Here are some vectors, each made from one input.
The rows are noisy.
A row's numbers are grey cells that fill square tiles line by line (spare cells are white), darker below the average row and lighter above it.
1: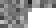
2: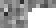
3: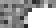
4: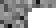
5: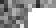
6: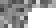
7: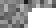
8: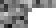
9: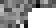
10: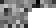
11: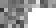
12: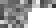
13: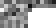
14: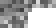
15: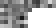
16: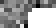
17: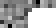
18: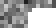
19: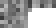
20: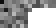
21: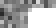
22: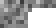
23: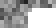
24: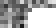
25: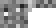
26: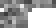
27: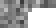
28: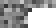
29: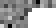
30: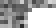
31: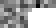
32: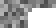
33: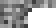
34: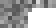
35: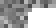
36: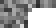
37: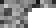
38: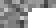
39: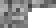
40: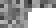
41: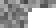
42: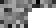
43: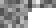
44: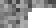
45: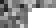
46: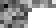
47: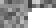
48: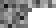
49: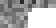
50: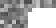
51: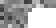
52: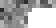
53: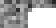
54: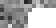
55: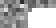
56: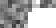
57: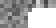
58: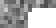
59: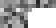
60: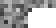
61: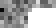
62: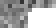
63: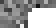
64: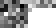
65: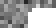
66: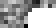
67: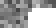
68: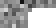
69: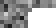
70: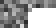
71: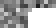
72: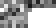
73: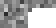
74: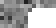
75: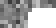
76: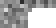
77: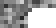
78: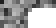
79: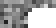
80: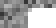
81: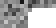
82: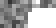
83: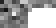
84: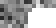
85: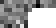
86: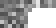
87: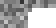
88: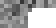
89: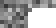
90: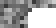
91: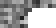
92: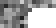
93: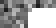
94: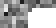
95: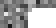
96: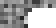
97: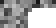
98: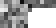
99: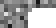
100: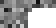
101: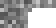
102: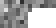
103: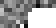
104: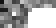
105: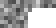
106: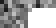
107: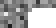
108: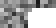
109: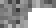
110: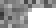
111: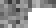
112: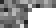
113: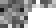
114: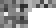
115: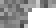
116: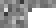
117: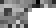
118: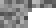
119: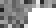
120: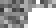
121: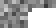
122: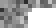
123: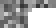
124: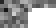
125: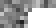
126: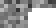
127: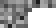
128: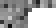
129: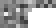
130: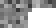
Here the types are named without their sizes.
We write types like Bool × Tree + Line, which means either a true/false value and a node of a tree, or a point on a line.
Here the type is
Circle + Tree.
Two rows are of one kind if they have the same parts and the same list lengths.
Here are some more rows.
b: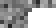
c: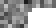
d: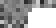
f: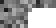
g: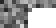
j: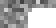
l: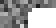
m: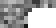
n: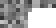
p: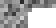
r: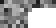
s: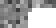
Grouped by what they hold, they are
b, f, g, l, m, r
c, d, j, n, p, s

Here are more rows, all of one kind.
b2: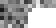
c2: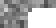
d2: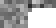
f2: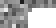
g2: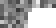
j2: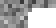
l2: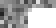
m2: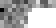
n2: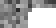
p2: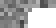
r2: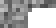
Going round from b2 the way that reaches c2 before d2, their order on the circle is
b2, m2, l2, j2, f2, p2, c2, r2, d2, n2, g2.
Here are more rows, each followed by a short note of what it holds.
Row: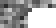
a node of a tree
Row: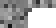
a node of a tree
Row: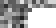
a node of a tree
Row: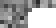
a node of a tree
